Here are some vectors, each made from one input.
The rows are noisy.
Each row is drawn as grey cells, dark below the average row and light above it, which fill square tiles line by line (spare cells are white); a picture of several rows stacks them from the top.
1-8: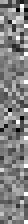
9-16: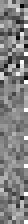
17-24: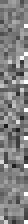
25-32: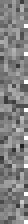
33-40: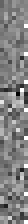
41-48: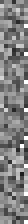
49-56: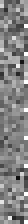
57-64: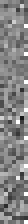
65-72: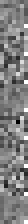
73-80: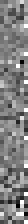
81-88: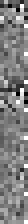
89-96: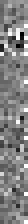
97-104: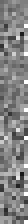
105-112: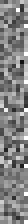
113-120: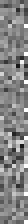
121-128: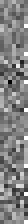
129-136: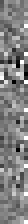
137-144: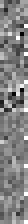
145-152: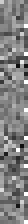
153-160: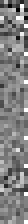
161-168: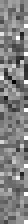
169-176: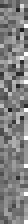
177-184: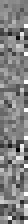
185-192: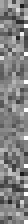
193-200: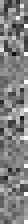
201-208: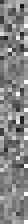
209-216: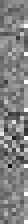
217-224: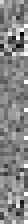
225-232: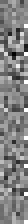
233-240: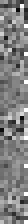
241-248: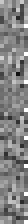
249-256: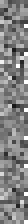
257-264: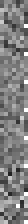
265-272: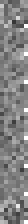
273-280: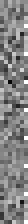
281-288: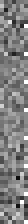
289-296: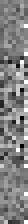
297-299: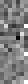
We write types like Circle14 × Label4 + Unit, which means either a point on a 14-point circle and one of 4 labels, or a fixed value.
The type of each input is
Line3 × Line5 + Line11.
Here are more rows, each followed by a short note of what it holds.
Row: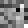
a point on an 11-point line
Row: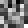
a point on a 3-point line and a point on a 5-point line
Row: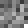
a point on an 11-point line
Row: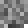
a point on a 3-point line and a point on a 5-point line
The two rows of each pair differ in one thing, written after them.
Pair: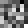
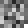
the place on the 5-point line
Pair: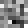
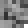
the place on the 5-point line
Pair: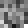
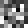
the place on the 3-point line
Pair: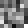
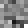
the place on the 3-point line
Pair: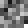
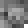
the place on the 5-point line
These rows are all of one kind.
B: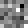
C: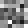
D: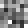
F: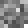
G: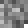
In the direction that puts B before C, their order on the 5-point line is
B, G, F, D, C.
